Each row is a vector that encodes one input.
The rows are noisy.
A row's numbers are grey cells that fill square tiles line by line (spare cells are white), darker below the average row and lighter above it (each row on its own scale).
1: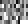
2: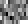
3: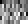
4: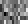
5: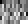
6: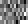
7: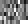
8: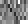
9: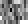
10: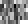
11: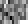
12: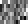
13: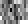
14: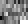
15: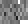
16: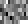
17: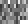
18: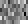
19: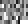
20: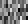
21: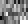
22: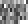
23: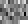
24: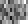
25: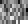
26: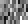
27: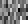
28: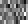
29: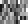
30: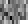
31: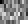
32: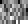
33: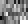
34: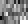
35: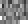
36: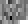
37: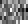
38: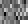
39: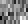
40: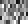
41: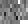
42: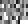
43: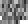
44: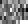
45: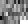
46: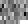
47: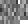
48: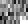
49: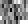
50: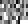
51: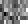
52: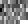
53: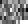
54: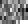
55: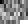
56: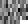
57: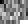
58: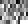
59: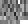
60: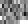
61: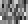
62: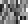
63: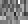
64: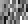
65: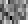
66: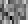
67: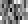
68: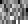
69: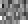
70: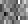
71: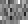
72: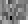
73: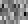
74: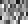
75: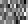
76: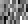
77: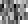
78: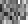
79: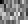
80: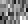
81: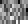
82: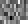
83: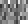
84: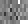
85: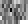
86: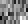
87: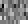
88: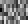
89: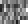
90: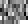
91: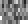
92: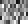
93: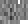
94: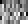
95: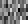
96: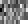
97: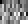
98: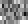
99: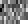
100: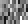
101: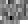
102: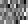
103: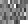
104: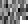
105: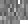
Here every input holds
either a point on a 9-point line and three true/false values, or a point on a 10-point line.
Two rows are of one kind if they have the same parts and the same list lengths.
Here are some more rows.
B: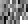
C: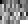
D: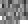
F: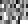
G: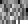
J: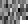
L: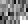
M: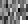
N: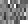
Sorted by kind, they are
B, C, F, G, J, L, M
D, N

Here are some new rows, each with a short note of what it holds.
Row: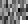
a point on a 10-point line
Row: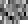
a point on a 9-point line and three true/false values
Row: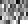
a point on a 10-point line
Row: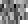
a point on a 9-point line and three true/false values
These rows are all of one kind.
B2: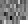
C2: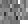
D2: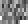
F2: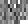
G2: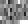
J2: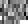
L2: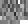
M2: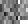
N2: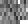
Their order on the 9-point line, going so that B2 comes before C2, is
L2, J2, G2, B2, M2, C2, N2, D2, F2.
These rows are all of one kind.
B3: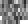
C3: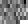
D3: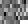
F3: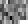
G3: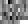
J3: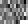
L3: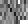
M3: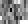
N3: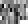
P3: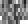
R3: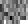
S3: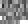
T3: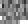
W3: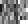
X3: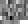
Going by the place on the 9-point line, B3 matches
C3, M3, P3 and W3.
